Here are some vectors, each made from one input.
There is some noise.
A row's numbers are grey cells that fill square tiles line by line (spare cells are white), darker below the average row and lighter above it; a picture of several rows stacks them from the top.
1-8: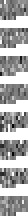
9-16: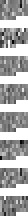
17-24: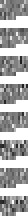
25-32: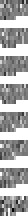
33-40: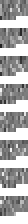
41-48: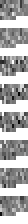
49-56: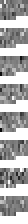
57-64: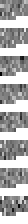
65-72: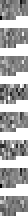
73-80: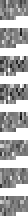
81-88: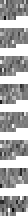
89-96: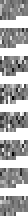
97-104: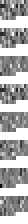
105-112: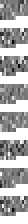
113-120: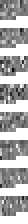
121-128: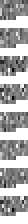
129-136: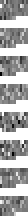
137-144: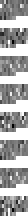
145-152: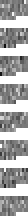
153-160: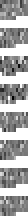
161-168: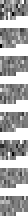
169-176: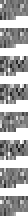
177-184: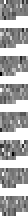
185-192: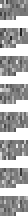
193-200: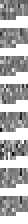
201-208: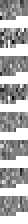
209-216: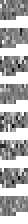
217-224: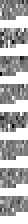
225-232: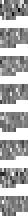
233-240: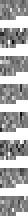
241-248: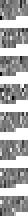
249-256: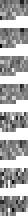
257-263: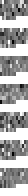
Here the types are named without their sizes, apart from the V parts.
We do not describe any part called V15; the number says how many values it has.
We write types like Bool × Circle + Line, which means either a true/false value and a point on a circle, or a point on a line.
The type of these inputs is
Bool × Bool × Bool × Bool × V15 + Label.
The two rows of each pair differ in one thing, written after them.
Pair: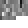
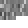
the value of V15
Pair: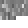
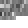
the value of V15
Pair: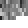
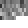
one of the four true/false values
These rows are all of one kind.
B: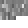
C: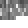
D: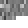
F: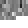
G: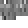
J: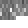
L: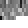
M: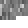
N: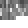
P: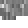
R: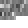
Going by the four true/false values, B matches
D, F, P and R.
